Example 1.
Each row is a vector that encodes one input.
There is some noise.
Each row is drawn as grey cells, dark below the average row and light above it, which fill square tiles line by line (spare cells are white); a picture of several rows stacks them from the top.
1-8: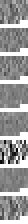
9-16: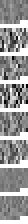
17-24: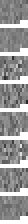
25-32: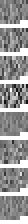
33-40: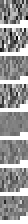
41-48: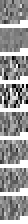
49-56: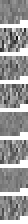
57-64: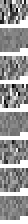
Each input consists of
a point on a 9-point line and a true/false value.
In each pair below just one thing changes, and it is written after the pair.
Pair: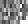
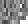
the place on the 9-point line
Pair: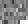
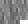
the true/false value
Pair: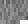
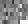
the true/false value
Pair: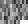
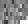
the true/false value
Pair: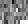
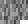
the true/false value
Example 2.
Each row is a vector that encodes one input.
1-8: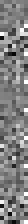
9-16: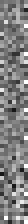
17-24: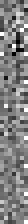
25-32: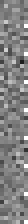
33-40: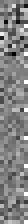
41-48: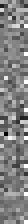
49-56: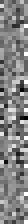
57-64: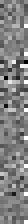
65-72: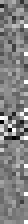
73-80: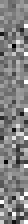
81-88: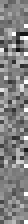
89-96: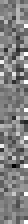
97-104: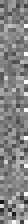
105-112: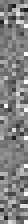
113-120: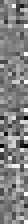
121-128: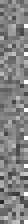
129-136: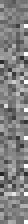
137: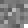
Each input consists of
a point on a 16-point line and a true/false value.
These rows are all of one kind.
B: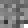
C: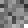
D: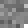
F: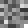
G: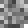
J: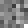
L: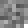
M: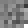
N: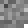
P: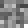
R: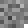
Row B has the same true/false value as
D, G, J and N.
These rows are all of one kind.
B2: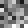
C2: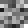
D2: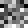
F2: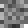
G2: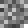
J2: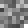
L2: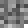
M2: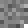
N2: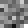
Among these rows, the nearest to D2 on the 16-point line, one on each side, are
L2 and M2.
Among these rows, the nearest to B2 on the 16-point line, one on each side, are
G2 and L2.
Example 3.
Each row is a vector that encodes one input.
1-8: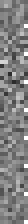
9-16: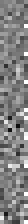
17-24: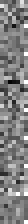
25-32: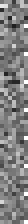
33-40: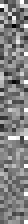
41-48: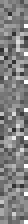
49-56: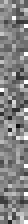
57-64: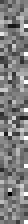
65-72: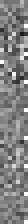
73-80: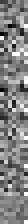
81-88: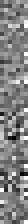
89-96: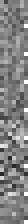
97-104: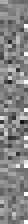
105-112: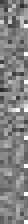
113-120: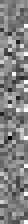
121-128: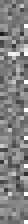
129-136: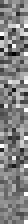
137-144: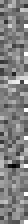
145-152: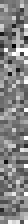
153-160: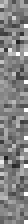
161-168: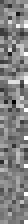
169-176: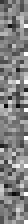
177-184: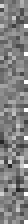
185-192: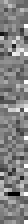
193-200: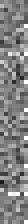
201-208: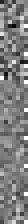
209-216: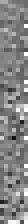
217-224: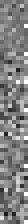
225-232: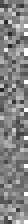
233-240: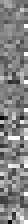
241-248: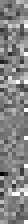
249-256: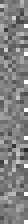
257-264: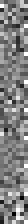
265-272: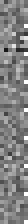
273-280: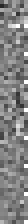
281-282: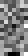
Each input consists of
either a point on a 9-point line, or a point on a 13-point line.
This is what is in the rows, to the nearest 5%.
About 30% of them hold a point on a 9-point line. The rest hold a point on a 13-point line.
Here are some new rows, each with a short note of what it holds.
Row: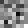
a point on a 9-point line
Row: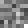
a point on a 13-point line
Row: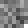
a point on a 13-point line
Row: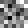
a point on a 9-point line
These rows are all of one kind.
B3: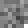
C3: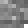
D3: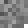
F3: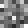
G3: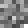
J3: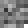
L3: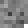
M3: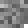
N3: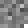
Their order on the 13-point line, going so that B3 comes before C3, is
B3, D3, M3, J3, G3, F3, C3, L3, N3.
